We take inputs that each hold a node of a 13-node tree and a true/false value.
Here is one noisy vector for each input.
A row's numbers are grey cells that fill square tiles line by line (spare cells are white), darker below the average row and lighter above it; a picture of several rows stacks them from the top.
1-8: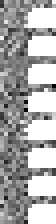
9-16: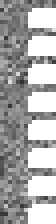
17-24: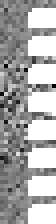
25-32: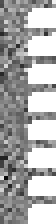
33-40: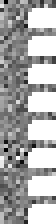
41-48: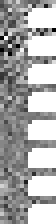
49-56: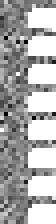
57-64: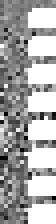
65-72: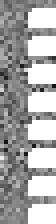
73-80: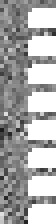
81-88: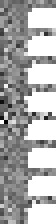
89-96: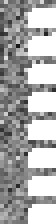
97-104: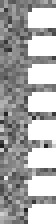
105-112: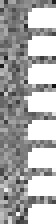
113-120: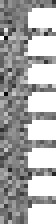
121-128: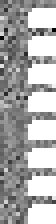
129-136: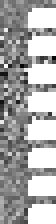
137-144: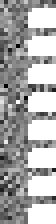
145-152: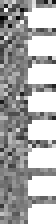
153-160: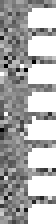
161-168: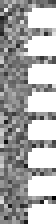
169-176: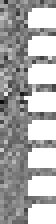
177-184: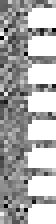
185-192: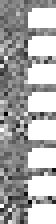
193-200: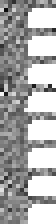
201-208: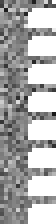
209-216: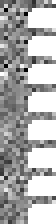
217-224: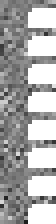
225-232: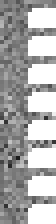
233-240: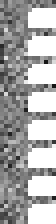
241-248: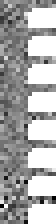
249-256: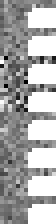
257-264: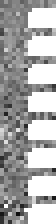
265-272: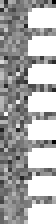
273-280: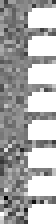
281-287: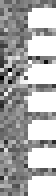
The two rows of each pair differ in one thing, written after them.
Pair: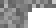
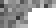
the node of the tree
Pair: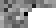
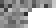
the true/false value
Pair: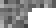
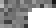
the node of the tree
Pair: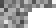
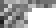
the true/false value
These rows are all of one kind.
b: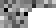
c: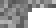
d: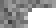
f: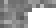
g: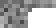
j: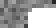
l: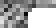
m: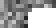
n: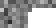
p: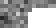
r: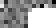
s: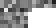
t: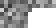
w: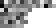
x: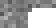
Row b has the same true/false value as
d, n, p and r.
